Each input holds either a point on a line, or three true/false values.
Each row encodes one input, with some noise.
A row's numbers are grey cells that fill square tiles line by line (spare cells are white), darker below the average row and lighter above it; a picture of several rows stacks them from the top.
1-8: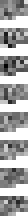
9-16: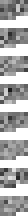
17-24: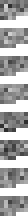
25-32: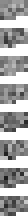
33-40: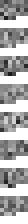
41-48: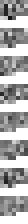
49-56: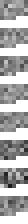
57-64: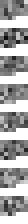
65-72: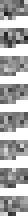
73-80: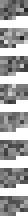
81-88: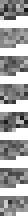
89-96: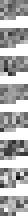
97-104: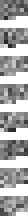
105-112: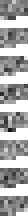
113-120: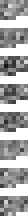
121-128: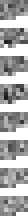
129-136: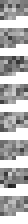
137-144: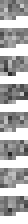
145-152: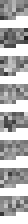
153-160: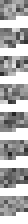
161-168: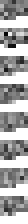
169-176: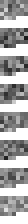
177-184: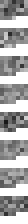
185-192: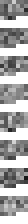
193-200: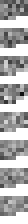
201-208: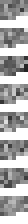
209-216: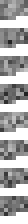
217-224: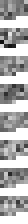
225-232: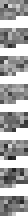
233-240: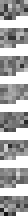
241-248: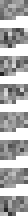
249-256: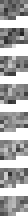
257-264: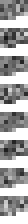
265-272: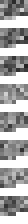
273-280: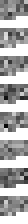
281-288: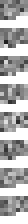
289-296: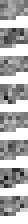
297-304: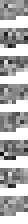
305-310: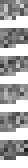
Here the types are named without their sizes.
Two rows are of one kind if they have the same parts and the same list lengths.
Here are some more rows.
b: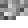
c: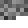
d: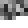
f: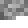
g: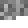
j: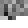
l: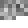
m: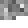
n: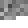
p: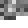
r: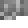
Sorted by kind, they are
b, f, g, l, m, n, r
c, d, j, p

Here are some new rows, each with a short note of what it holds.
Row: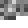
three true/false values
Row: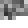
three true/false values
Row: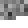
three true/false values
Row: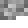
a point on a line
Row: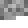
a point on a line
